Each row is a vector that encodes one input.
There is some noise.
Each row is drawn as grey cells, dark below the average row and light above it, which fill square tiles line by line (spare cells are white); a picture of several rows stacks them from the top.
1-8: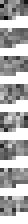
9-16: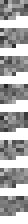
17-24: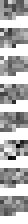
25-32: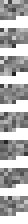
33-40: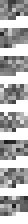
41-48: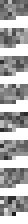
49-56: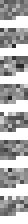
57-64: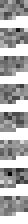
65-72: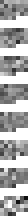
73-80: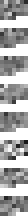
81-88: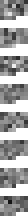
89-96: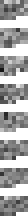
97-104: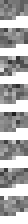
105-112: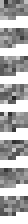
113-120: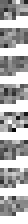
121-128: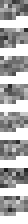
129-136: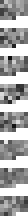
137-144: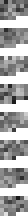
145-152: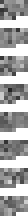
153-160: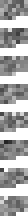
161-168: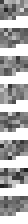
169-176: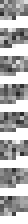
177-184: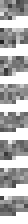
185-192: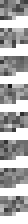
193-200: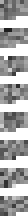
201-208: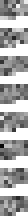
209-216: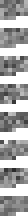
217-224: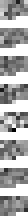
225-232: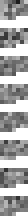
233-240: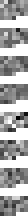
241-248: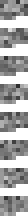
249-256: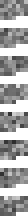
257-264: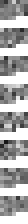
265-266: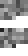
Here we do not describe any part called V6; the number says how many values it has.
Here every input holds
a list of up to two items, each a true/false value and a value of V6.
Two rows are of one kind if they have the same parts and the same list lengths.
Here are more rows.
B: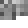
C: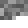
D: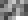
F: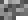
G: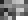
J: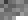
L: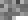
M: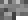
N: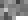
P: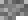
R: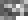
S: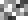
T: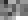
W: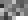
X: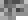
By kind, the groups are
B, F, G, M
C, D, J, L, N, P, R, T, W, X
S

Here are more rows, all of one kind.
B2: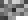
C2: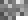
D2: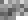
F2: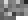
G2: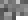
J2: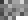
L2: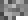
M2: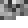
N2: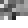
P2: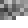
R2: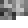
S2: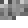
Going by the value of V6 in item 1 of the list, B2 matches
J2 and L2.
